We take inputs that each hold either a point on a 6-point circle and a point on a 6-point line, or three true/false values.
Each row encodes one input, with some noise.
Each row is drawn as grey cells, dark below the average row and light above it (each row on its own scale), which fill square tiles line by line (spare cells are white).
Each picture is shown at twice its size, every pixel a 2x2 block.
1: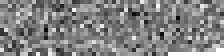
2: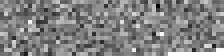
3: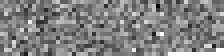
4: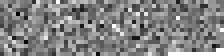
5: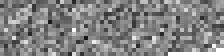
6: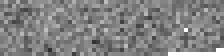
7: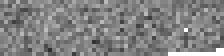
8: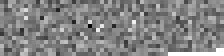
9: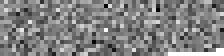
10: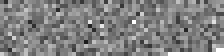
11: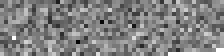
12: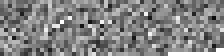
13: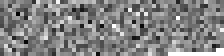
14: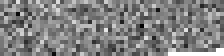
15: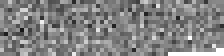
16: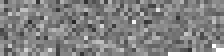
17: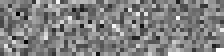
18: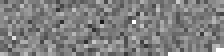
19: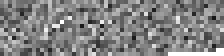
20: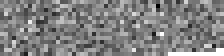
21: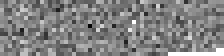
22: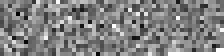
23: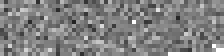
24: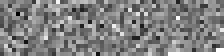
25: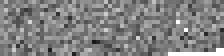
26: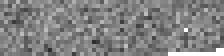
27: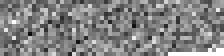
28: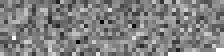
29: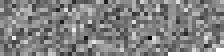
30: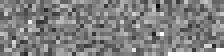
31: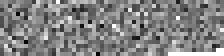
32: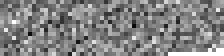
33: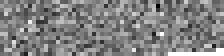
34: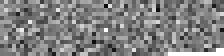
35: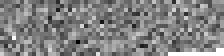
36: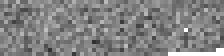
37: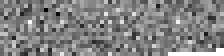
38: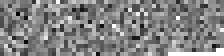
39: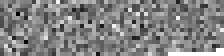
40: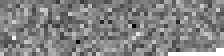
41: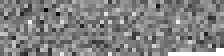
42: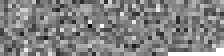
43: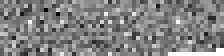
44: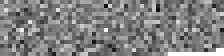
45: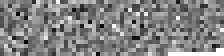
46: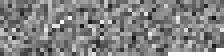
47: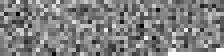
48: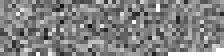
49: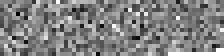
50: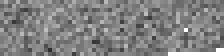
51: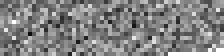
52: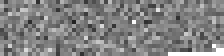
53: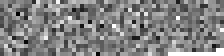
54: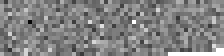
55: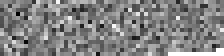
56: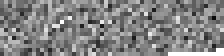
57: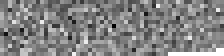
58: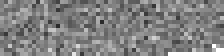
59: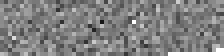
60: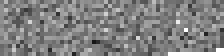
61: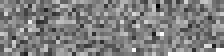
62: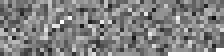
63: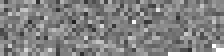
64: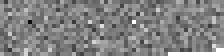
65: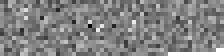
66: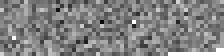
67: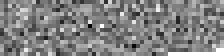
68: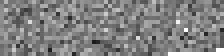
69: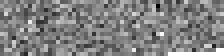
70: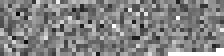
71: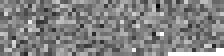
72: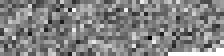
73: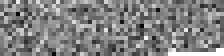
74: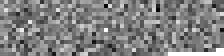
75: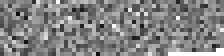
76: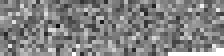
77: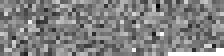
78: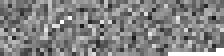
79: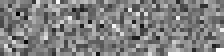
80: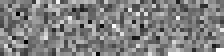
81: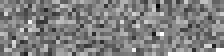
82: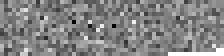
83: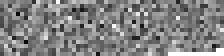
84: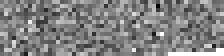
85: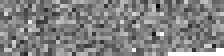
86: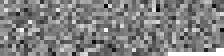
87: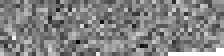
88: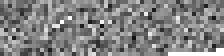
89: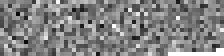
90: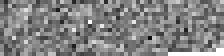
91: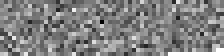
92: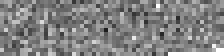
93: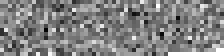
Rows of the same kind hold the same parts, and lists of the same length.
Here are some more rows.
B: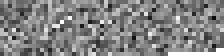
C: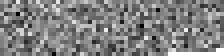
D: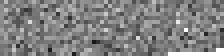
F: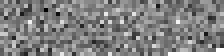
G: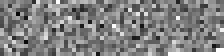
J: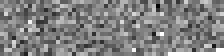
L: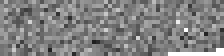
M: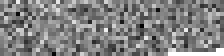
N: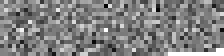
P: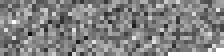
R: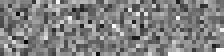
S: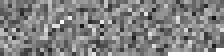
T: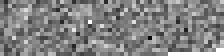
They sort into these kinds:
B, C, D, F, G, J, L, M, N, R, S
P, T

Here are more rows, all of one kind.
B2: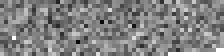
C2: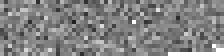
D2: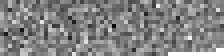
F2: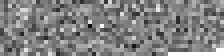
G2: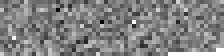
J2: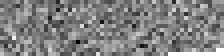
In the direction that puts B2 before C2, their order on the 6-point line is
D2, B2, J2, G2, F2, C2.
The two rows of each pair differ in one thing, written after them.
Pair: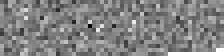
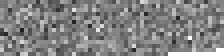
the place on the 6-point line
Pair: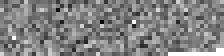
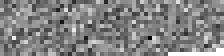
the place on the 6-point circle
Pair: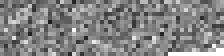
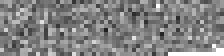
the place on the 6-point circle
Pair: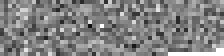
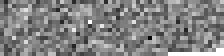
the place on the 6-point circle
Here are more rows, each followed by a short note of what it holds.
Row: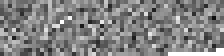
three true/false values
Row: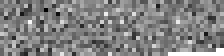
three true/false values
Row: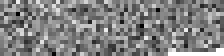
three true/false values
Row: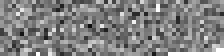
a point on a 6-point circle and a point on a 6-point line
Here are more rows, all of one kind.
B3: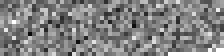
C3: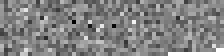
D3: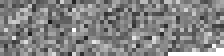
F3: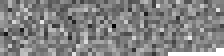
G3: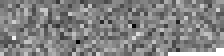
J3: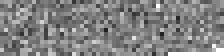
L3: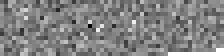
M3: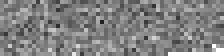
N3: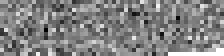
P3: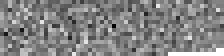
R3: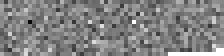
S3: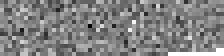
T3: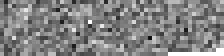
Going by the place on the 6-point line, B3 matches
F3, G3 and P3.
